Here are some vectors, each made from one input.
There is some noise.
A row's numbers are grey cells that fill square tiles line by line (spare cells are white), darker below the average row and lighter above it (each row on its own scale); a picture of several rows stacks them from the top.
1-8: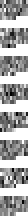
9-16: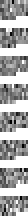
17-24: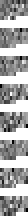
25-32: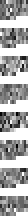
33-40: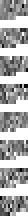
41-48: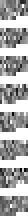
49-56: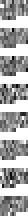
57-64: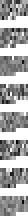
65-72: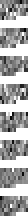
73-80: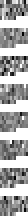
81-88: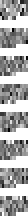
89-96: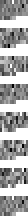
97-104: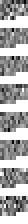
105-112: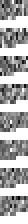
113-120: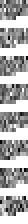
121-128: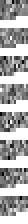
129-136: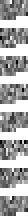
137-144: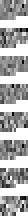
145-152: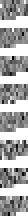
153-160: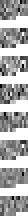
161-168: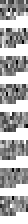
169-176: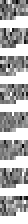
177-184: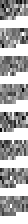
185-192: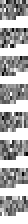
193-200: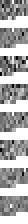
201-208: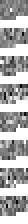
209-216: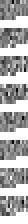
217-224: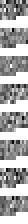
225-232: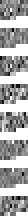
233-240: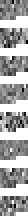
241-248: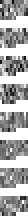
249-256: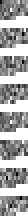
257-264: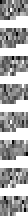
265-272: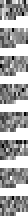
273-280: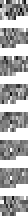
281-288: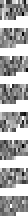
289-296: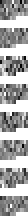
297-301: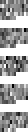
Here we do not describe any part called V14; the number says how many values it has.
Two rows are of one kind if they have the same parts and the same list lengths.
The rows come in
3 kinds.
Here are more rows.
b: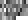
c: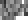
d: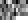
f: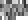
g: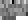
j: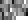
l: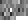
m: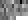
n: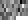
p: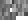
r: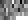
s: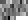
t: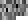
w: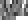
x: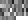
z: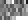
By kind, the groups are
b, f, t
c, d, l, m, n, p, r, s, w, z
g, j, x

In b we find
a point on an 8-point circle.
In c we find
a point on a 9-point circle and a value of V14.
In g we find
a point on a 12-point line and a value of V14.
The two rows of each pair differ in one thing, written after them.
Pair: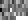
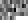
the value of V14
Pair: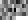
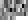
the value of V14
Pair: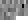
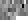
the place on the 12-point line
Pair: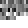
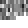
the place on the 12-point line
